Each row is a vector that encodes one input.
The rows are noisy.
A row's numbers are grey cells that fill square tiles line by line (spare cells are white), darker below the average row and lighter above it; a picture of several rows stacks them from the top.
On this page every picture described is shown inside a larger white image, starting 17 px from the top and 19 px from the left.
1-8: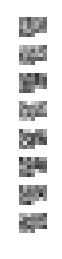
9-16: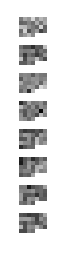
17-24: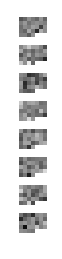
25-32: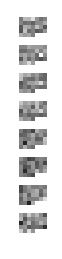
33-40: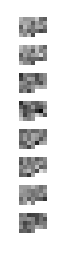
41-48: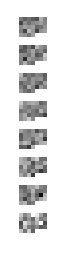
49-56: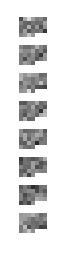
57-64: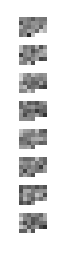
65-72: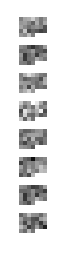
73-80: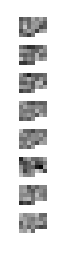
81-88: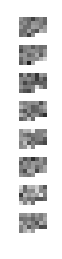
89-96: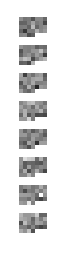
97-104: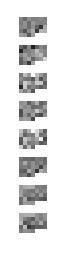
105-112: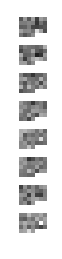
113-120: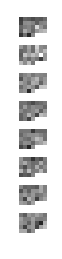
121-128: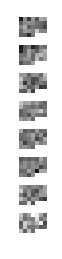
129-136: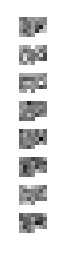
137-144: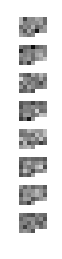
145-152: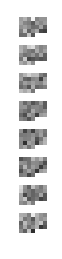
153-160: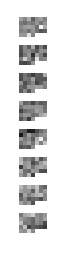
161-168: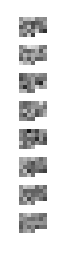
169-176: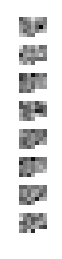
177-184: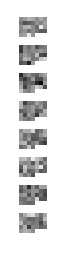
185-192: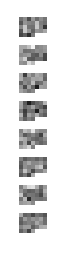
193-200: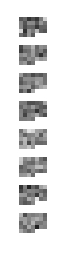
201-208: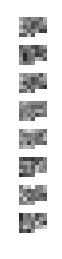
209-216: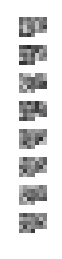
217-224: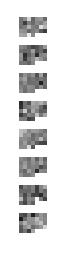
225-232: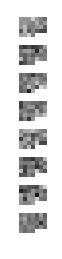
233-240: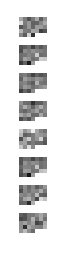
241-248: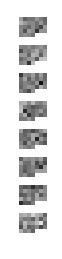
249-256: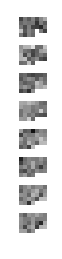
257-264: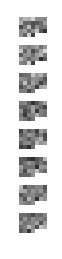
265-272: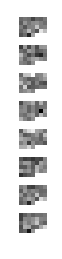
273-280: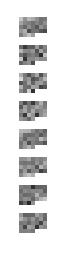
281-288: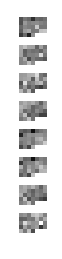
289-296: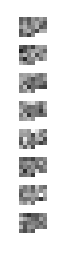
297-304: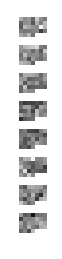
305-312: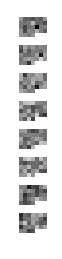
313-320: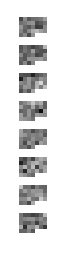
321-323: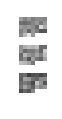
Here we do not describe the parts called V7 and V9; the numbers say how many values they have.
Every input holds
a value of V7 and a value of V9, together with either a point on an 11-point circle, or a point on a 10-point line.
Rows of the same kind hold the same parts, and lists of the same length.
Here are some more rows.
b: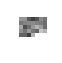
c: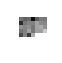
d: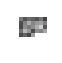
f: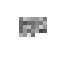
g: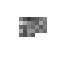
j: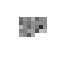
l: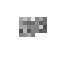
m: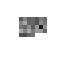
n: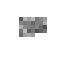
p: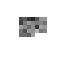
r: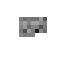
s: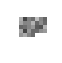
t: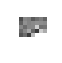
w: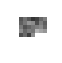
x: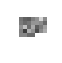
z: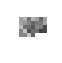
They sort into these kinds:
b, c, d, g, j, m, p, r, s, t, w, x
f, l, n, z

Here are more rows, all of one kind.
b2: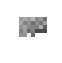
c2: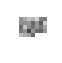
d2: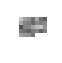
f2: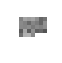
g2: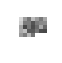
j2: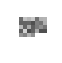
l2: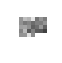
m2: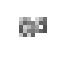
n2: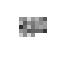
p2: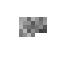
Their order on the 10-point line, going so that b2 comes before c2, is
g2, j2, p2, f2, l2, b2, m2, n2, d2, c2.
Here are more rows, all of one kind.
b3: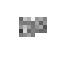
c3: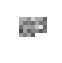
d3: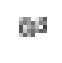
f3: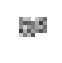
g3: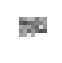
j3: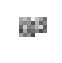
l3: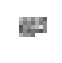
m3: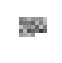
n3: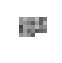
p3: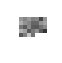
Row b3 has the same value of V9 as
c3, d3, f3 and j3.
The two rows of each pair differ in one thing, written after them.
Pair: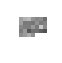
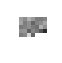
the value of V7
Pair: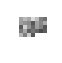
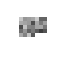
the value of V9
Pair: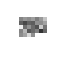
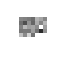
the place on the 10-point line
